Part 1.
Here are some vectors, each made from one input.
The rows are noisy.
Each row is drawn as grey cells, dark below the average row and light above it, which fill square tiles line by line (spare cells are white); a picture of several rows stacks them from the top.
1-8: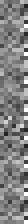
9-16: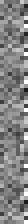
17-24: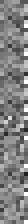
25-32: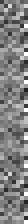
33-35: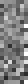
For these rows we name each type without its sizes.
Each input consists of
a point on a line.
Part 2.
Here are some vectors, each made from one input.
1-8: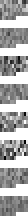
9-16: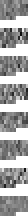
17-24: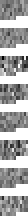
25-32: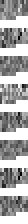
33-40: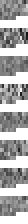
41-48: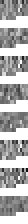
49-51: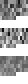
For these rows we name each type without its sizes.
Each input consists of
a point on a line.
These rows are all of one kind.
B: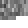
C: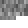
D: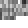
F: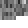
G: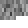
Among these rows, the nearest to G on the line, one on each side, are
C and F.
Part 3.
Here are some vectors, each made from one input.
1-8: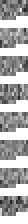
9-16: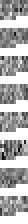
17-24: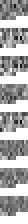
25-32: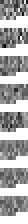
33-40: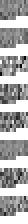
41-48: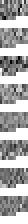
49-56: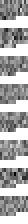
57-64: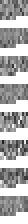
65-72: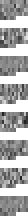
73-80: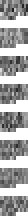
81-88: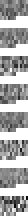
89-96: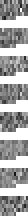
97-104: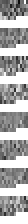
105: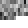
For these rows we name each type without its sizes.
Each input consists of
either a point on a circle, or a fixed value.
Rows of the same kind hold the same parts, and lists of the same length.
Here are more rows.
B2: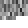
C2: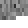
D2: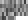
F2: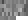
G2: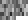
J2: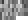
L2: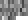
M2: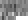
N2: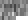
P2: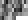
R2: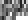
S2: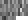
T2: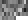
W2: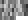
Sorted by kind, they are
B2, C2, D2, F2, G2, J2, L2, M2, N2, S2, T2, W2
P2, R2

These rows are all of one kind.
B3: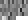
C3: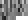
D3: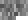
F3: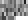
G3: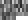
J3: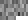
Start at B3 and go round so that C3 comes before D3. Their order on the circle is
B3, G3, J3, C3, F3, D3.
